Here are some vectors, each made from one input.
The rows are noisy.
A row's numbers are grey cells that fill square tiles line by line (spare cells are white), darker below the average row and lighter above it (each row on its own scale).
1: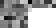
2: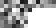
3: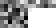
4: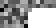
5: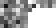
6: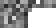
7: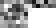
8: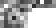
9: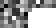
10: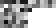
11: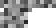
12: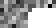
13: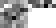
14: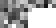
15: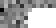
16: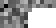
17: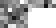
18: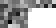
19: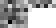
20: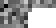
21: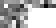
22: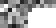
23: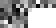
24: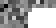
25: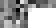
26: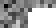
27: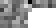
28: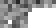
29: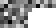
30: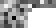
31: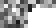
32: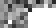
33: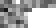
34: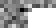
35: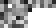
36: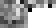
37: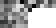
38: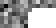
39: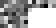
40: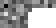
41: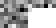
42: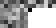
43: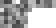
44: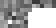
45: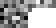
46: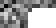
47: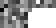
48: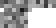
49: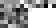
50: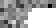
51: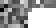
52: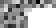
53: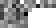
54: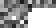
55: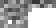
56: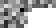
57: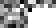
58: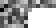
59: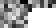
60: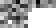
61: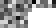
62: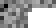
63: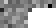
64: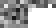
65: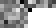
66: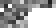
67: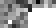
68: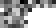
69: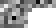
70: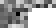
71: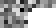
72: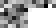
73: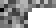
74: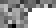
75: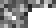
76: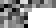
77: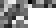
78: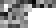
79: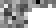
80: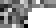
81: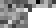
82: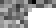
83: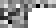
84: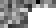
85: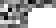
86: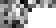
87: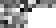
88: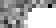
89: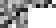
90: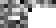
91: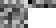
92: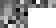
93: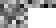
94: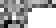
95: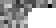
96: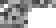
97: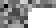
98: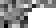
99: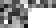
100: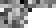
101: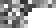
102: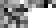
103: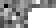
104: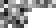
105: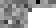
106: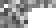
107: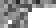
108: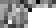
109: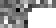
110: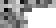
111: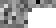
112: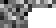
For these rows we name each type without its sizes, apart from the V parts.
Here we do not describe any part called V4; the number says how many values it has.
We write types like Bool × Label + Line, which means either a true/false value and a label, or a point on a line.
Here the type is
Bool × Circle × (Line + V4 × V4).
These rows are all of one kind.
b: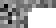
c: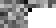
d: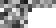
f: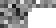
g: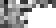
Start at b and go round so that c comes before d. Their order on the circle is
b, g, c, f, d.
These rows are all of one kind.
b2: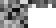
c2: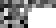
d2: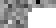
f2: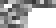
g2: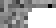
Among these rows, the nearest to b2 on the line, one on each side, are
c2 and d2.
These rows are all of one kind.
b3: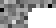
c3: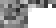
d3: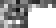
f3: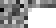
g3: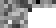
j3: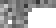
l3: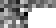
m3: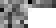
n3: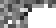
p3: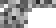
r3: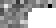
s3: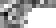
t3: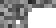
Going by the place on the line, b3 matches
f3 and r3.
